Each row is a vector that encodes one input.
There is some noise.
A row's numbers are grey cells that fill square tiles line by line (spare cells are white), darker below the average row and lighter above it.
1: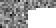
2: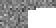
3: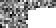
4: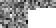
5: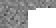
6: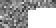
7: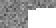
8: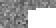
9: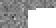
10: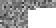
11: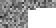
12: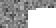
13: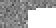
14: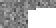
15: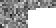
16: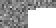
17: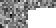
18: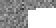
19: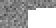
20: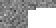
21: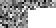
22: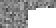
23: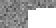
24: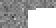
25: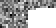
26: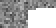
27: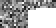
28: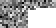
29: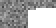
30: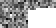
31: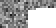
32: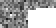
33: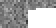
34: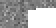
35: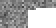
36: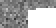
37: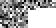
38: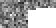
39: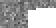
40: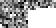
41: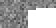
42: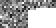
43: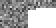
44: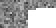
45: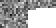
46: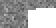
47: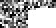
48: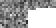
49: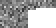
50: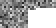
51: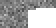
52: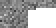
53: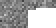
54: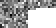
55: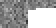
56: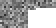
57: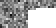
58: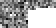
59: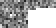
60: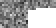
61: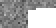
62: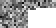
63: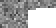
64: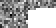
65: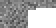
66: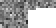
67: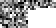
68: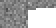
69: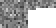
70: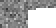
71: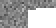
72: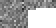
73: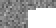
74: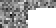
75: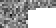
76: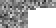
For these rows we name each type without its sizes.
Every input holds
a point on each of two lines and a true/false value.
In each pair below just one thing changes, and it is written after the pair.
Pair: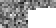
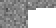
the true/false value
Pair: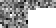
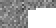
the place on one of the two lines
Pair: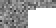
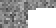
the true/false value
